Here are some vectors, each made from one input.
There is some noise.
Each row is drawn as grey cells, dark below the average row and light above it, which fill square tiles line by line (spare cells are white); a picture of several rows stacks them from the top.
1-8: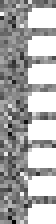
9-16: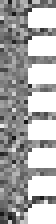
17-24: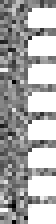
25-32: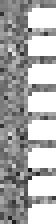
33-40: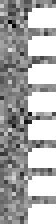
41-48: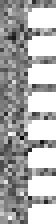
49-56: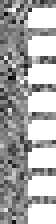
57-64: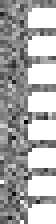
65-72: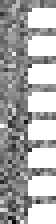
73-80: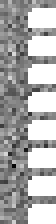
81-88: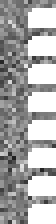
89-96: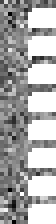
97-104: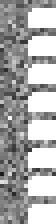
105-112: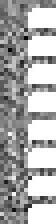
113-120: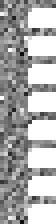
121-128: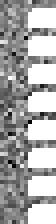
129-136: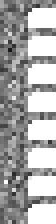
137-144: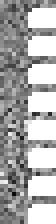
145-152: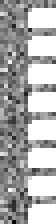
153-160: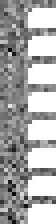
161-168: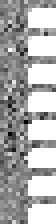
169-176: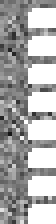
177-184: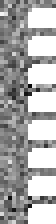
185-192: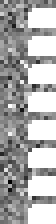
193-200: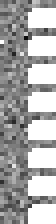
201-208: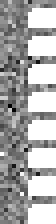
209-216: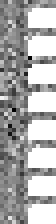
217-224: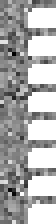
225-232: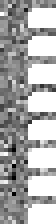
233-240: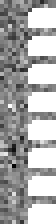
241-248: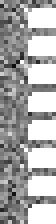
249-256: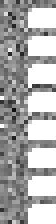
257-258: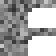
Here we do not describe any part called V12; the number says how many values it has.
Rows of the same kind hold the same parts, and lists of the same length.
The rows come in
3 kinds.
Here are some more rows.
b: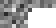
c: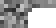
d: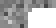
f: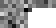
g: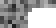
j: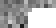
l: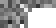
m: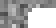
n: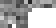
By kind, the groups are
b, d, j, m, n
c, g, l
f

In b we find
a point on an 8-point line and a value of V12.
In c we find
a node of a 10-node tree.
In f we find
a point on a 6-point line and a point on an 8-point line.
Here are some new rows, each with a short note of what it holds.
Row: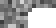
a node of a 10-node tree
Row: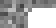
a point on an 8-point line and a value of V12
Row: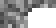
a node of a 10-node tree
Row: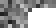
a node of a 10-node tree
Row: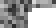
a node of a 10-node tree
